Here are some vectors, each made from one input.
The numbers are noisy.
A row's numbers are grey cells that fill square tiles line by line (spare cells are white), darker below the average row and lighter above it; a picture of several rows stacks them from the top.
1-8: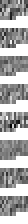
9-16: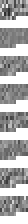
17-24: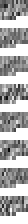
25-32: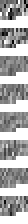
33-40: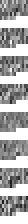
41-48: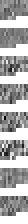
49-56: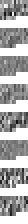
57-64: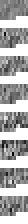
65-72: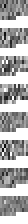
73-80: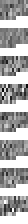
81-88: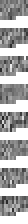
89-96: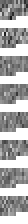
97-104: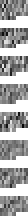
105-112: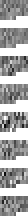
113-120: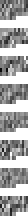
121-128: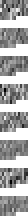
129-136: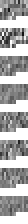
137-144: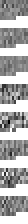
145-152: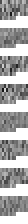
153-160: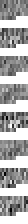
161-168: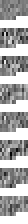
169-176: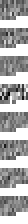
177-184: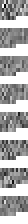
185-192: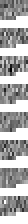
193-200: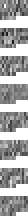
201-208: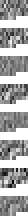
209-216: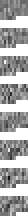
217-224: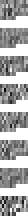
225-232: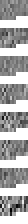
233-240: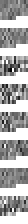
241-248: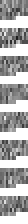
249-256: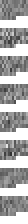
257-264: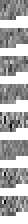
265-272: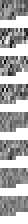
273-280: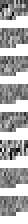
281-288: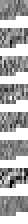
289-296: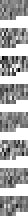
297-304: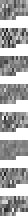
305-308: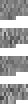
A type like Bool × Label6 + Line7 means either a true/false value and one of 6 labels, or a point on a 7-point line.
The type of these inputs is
(Circle6 + Unit) × Tree14 + Unit.
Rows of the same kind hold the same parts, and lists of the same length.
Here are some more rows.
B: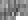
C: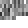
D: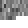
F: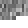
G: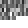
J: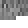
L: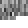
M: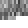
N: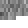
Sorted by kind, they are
B, D, F, N
C
G, J, L, M

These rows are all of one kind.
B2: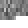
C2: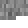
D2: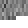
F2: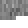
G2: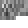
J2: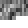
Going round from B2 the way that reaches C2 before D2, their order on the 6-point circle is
B2, F2, J2, C2, G2, D2.
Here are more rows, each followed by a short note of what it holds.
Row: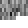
a node of a 14-node tree
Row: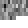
a fixed value
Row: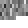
a fixed value
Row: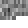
a point on a 6-point circle and a node of a 14-node tree
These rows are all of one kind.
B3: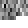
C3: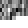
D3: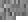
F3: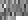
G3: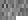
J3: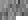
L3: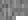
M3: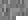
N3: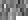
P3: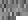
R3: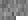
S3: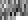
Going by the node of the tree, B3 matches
F3 and L3.
